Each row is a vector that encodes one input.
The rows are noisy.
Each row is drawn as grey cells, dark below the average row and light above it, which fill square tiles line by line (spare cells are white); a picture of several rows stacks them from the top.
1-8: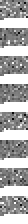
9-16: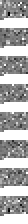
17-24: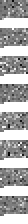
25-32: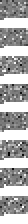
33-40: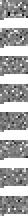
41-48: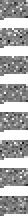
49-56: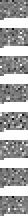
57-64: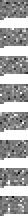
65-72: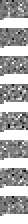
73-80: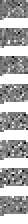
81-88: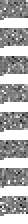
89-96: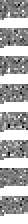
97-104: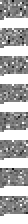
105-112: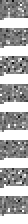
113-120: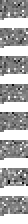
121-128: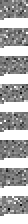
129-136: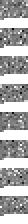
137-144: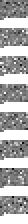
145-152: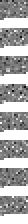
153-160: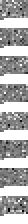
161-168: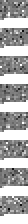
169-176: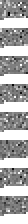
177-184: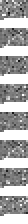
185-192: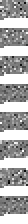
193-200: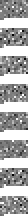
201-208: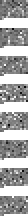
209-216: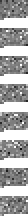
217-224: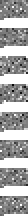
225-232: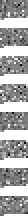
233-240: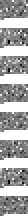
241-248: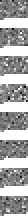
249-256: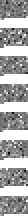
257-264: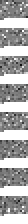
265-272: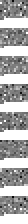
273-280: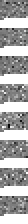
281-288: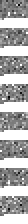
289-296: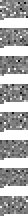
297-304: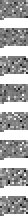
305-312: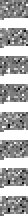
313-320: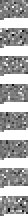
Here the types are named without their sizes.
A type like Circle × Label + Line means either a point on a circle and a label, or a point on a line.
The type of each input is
Bool × Bool × Bool × Line.
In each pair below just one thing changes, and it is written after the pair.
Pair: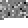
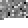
the place on the line
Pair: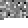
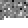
one of the three true/false values
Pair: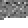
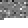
the place on the line
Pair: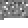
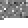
the place on the line
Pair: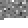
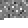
the place on the line
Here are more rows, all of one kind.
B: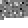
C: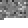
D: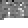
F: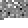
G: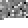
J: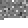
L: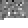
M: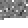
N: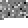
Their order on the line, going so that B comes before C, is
F, J, M, B, L, D, C, G, N.
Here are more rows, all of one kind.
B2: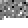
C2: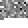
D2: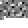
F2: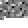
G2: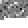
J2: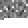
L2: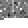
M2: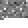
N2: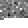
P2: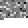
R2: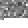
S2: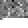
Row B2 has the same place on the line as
D2, L2, N2 and S2.
